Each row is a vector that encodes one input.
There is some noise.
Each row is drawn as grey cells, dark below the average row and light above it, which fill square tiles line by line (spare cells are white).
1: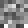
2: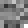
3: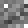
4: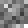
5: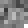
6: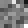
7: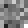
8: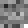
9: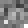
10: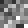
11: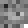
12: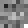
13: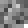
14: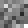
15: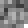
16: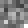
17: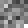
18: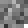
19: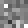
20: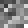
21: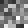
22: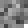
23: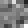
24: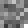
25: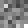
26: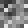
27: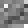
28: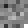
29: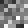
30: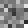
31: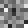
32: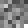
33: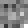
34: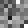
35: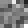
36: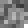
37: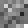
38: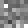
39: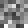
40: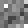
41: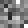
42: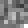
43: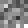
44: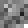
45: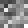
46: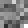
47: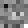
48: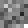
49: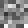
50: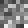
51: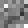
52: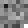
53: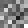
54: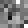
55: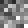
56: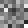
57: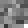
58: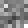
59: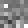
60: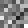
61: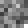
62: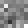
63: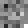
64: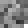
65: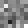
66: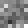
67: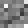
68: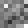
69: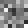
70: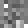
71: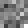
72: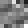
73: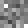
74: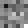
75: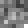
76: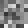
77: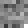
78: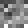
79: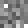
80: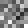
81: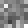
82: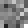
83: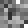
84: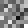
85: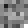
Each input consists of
either a point on a 6-point circle, or a point on a 10-point circle.
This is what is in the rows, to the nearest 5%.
About 30% of them hold a point on a 6-point circle. The rest hold a point on a 10-point circle.
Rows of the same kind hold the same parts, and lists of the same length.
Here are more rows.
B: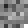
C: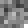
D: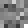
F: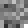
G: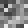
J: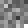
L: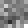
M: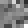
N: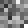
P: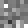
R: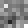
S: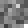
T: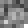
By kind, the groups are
B, C, D, F, J, L, M, P, R, S, T
G, N

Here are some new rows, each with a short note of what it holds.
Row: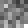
a point on a 10-point circle
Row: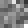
a point on a 10-point circle
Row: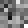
a point on a 6-point circle
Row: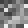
a point on a 6-point circle
